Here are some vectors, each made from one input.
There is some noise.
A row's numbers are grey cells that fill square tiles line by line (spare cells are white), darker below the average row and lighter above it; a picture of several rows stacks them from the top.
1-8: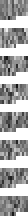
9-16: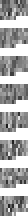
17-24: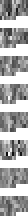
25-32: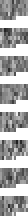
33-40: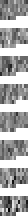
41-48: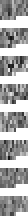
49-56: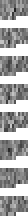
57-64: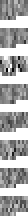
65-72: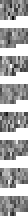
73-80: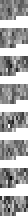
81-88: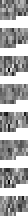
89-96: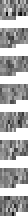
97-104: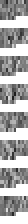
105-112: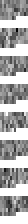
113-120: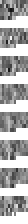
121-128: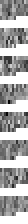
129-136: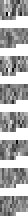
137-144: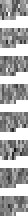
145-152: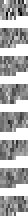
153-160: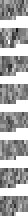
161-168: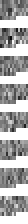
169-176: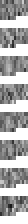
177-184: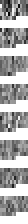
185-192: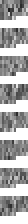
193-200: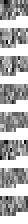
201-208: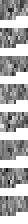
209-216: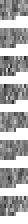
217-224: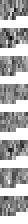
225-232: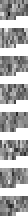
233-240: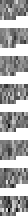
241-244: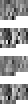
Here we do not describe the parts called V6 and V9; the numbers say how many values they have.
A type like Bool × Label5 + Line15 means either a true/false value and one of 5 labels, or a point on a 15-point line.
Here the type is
(Bool × Bool × Bool + V9) × V6 + List2(Line7).
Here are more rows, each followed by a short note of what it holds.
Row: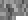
a list of one item
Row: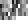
three true/false values and a value of V6
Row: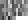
three true/false values and a value of V6
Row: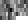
a list of one item
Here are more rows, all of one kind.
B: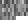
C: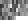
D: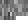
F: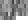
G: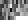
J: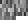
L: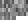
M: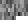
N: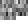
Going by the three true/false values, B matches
C and G.
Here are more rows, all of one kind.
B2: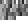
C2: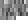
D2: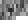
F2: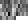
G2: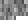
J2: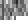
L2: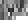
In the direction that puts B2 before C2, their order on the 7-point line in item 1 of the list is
D2, L2, B2, C2, G2, F2, J2.
